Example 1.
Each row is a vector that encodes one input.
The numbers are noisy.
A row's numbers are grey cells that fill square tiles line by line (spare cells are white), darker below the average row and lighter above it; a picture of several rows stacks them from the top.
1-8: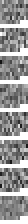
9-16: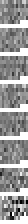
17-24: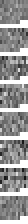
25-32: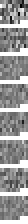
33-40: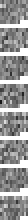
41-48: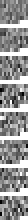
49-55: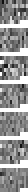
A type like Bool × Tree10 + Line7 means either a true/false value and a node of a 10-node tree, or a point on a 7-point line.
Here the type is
Bool × Circle6 + Unit.
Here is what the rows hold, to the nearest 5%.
About 90% of them hold a point on a 6-point circle and a true/false value. The rest hold a fixed value.
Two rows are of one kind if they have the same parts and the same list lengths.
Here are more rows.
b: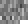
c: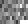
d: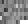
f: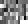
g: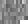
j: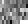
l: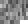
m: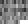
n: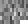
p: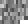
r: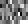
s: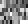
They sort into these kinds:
b, c, d, f, g, l, m, n, p
j, r, s

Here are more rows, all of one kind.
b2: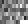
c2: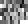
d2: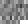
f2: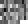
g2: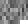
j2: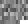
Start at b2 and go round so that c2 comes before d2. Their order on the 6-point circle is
b2, g2, f2, c2, d2, j2.
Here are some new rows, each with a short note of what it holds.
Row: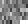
a fixed value
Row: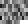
a fixed value
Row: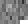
a point on a 6-point circle and a true/false value
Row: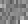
a point on a 6-point circle and a true/false value
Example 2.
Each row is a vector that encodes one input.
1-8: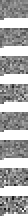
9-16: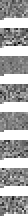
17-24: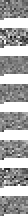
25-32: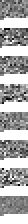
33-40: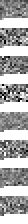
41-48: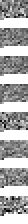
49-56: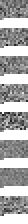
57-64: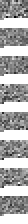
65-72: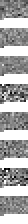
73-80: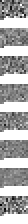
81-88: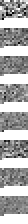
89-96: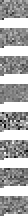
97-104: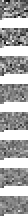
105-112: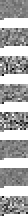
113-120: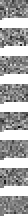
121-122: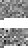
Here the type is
List2(Line9).
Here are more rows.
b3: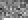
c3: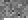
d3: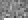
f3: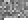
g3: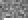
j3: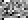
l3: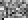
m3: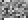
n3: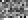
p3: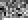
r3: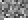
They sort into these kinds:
b3, d3, f3, g3, m3, r3
c3, j3, l3, p3
n3

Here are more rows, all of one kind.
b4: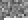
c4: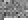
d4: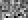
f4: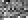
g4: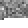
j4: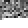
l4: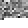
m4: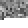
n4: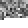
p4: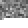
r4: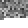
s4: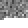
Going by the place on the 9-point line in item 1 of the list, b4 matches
d4, g4 and j4.
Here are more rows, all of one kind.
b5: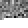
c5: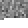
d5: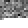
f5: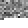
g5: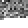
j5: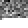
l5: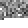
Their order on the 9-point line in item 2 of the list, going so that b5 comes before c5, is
j5, l5, f5, b5, c5, d5, g5.
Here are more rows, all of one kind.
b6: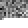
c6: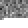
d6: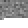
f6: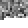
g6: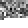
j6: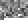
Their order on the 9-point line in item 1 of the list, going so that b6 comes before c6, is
b6, f6, g6, c6, d6, j6.
